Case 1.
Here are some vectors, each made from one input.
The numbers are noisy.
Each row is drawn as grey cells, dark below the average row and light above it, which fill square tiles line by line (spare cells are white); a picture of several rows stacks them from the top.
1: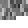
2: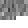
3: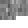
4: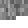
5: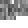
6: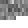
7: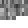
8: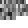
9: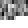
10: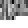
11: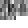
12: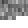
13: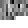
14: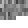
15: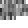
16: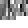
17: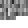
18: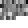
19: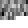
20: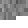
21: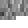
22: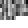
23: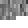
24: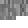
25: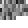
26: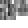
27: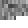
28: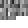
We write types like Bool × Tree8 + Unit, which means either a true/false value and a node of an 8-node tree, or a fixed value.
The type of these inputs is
Label5.
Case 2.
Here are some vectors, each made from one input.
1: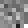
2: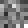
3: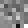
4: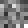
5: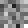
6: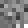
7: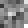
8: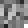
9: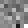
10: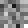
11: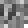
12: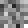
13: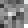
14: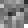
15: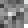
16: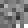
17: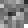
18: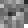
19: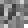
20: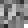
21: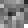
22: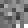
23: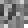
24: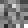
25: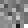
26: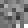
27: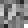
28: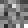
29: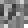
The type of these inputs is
Bool × Bool × Bool.
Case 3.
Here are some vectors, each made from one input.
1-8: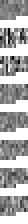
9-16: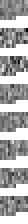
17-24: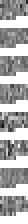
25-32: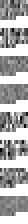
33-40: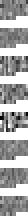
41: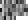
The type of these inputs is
Label7.
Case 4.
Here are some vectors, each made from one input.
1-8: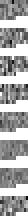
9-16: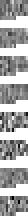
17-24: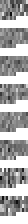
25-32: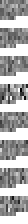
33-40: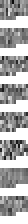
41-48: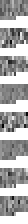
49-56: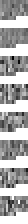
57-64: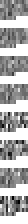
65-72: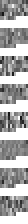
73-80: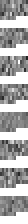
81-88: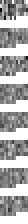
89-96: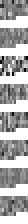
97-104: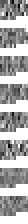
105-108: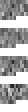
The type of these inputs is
Label7.
